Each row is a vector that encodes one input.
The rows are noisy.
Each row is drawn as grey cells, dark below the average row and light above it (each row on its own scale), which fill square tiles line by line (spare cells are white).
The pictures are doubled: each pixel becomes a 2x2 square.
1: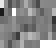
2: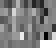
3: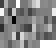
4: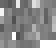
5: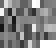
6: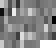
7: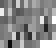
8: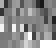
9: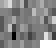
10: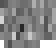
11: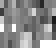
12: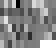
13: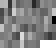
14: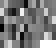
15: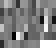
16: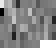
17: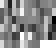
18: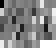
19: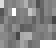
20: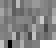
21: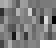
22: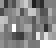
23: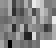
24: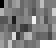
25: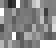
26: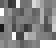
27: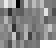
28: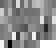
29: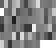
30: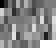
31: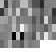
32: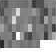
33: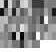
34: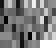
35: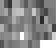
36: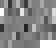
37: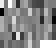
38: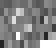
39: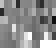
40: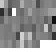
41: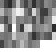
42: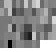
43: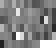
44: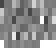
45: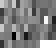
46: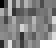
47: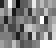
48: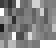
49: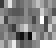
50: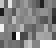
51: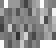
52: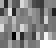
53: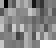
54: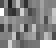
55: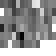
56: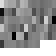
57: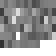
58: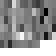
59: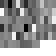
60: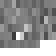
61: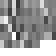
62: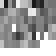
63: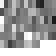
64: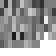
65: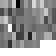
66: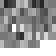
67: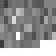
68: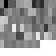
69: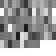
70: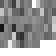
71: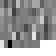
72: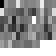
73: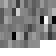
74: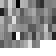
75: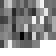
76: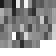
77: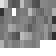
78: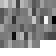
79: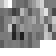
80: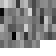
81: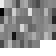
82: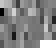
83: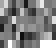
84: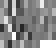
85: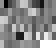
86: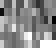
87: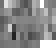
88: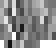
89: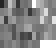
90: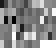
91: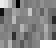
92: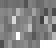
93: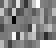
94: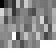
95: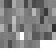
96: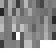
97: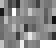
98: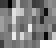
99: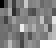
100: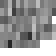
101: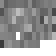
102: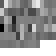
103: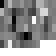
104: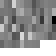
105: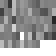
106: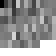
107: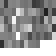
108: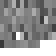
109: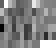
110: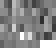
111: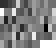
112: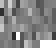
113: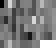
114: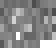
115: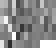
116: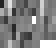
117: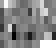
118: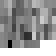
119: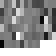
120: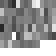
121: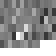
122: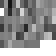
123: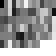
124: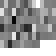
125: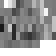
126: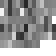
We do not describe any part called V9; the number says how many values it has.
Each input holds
a true/false value, together with either a point on a 6-point line, or a value of V9.
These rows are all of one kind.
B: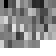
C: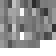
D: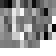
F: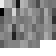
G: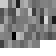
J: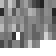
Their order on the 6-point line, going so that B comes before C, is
B, J, F, G, C, D.
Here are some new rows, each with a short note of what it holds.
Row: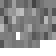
a point on a 6-point line and a true/false value
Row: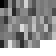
a true/false value and a value of V9
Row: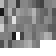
a point on a 6-point line and a true/false value
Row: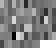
a point on a 6-point line and a true/false value
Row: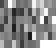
a true/false value and a value of V9
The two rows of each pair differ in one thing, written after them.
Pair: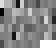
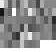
the true/false value
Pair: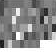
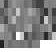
the place on the 6-point line
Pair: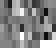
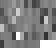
the true/false value
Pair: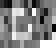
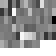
the place on the 6-point line
